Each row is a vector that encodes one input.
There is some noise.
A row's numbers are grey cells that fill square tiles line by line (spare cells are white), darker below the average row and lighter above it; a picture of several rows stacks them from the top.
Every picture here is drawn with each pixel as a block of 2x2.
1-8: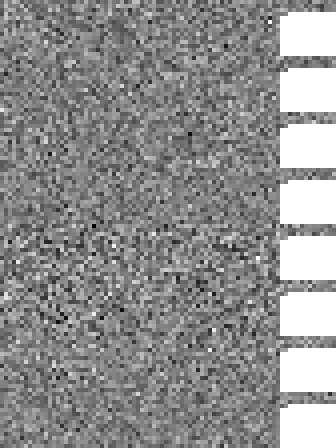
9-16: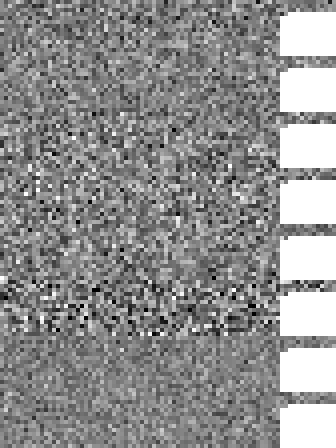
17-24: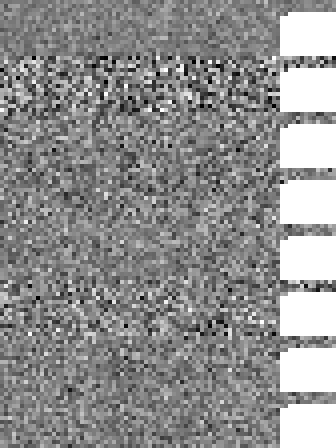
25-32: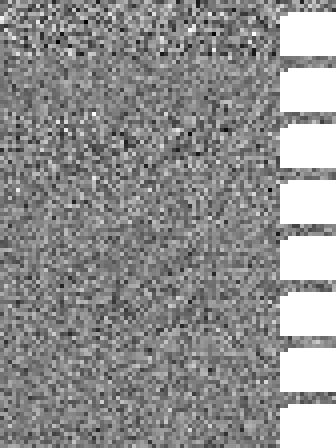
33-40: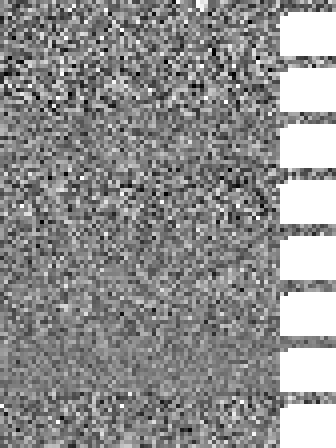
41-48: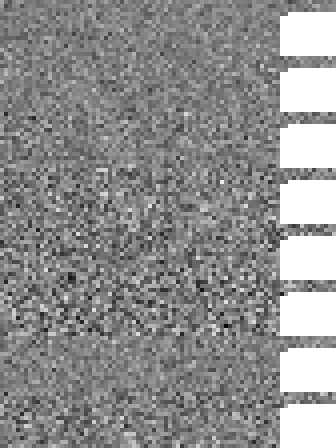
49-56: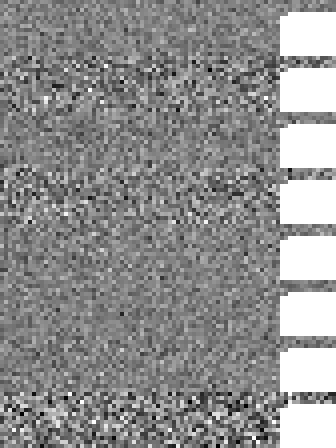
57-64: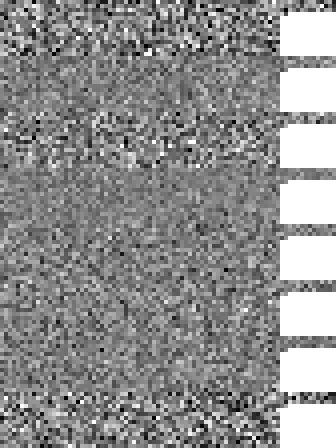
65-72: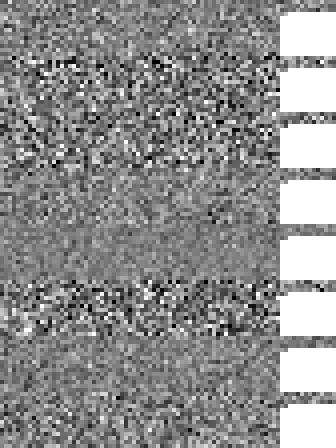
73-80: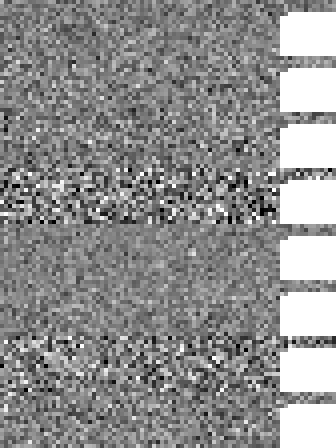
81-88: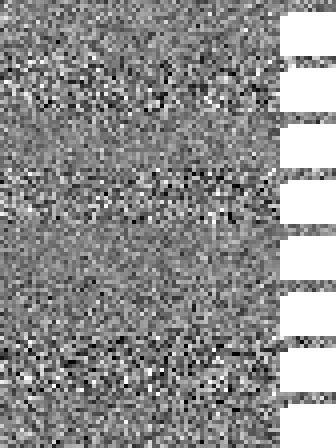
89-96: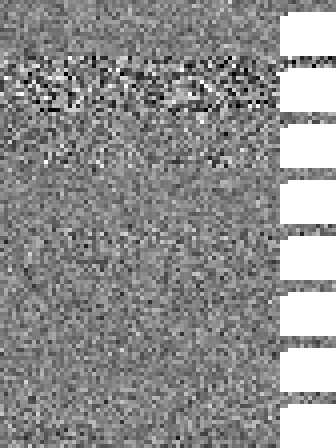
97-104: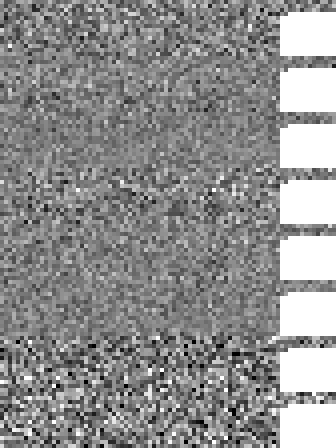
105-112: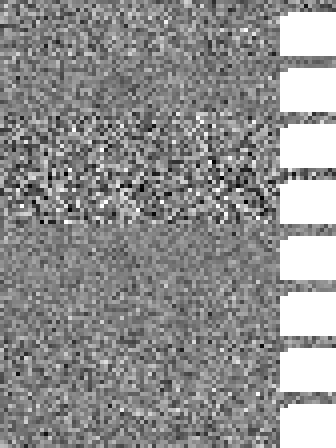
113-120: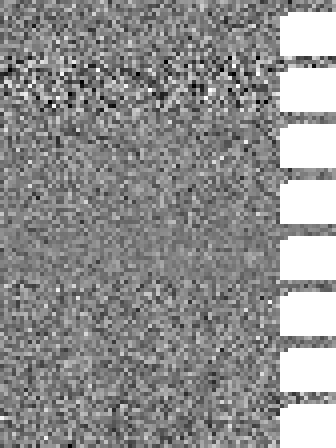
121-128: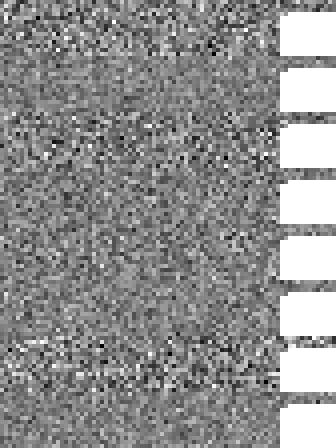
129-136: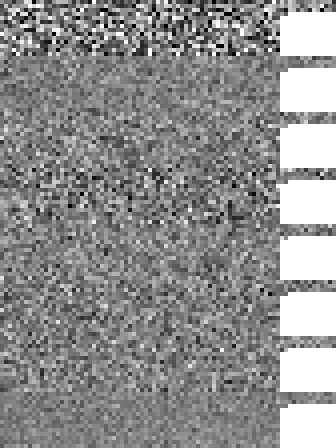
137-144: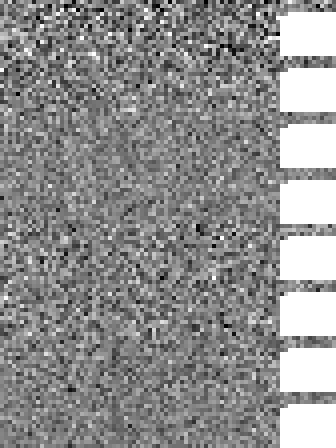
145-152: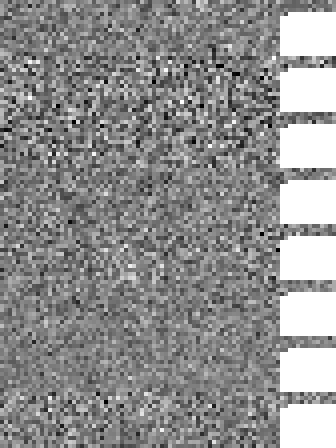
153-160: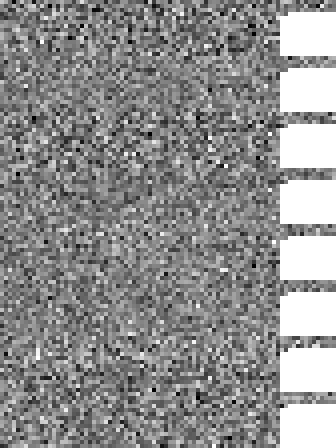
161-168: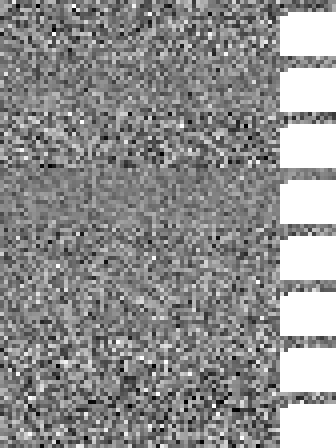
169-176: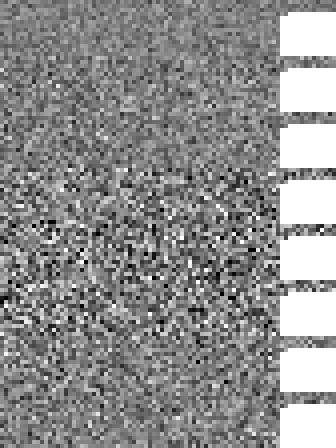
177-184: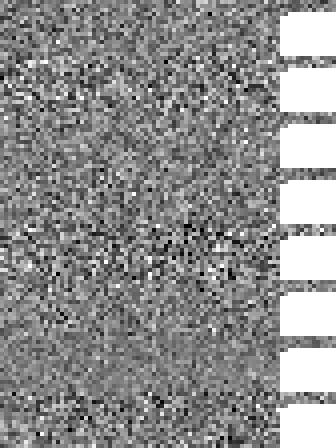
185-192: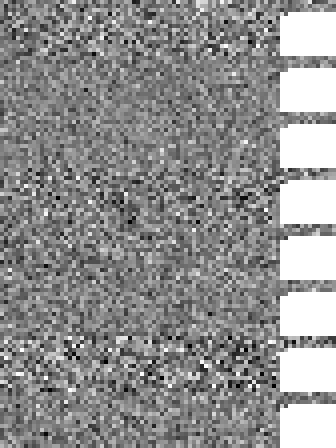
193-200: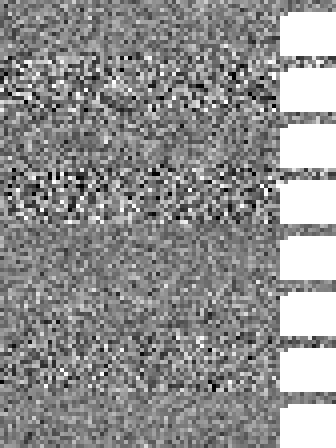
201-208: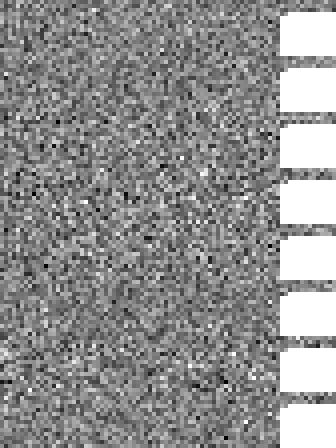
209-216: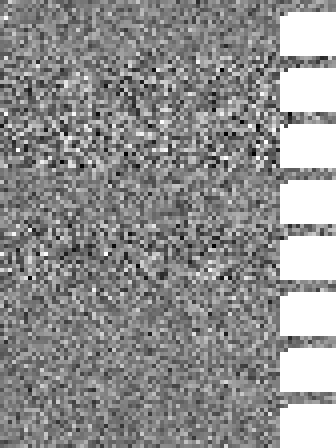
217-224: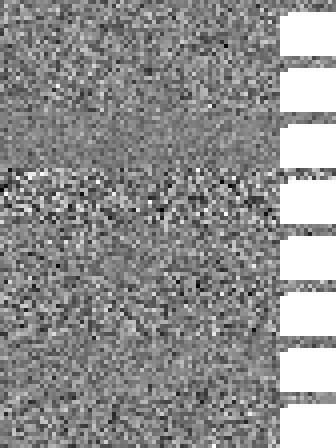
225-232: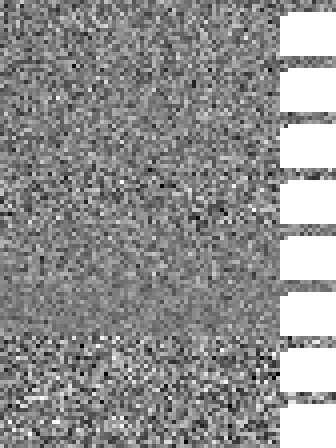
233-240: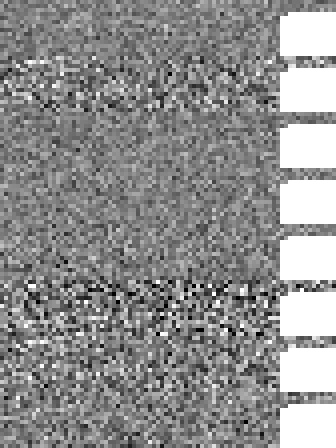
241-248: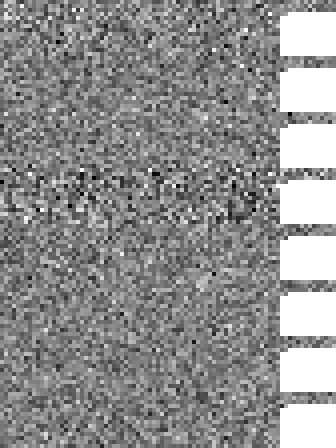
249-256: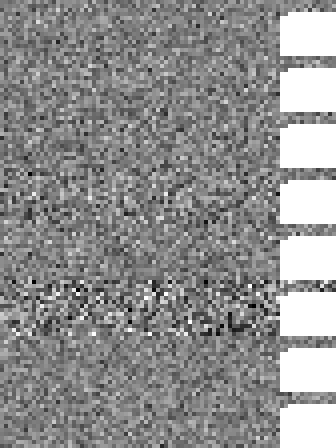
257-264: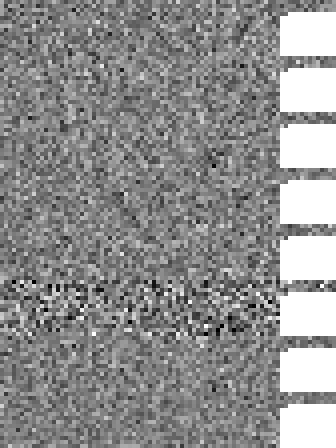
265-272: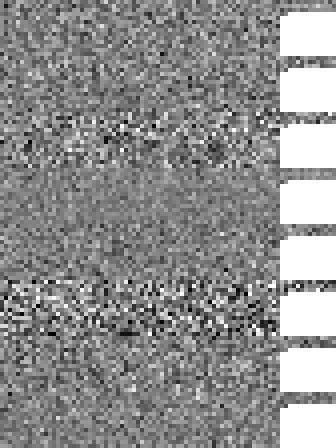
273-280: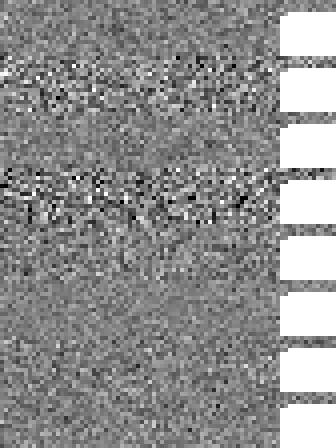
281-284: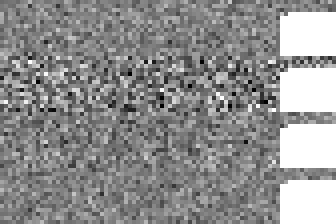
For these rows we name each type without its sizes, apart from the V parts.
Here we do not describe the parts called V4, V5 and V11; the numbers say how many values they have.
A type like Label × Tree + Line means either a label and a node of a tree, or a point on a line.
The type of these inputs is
Bool × Line × Tree × V5 × V11 + V4.
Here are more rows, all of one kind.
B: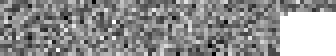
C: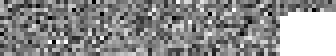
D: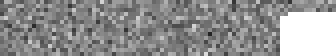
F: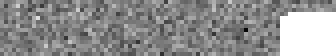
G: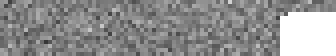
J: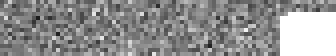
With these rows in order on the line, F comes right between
B and G.
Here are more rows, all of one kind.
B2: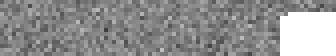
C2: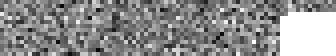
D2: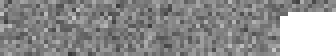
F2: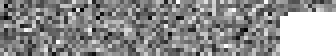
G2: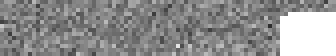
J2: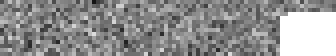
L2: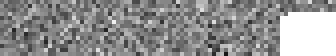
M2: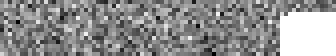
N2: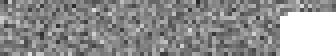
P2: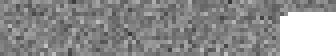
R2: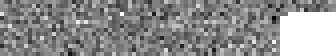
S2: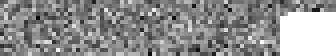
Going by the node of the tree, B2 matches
G2, M2 and R2.
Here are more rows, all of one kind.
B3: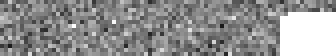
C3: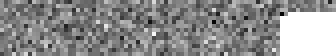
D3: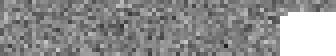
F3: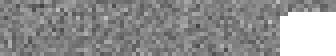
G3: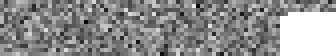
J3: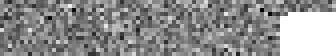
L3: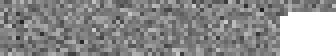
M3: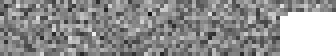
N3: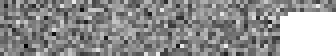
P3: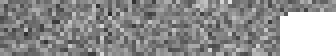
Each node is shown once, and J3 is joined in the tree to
M3.
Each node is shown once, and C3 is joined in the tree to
D3 and L3.
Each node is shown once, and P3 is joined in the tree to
L3.
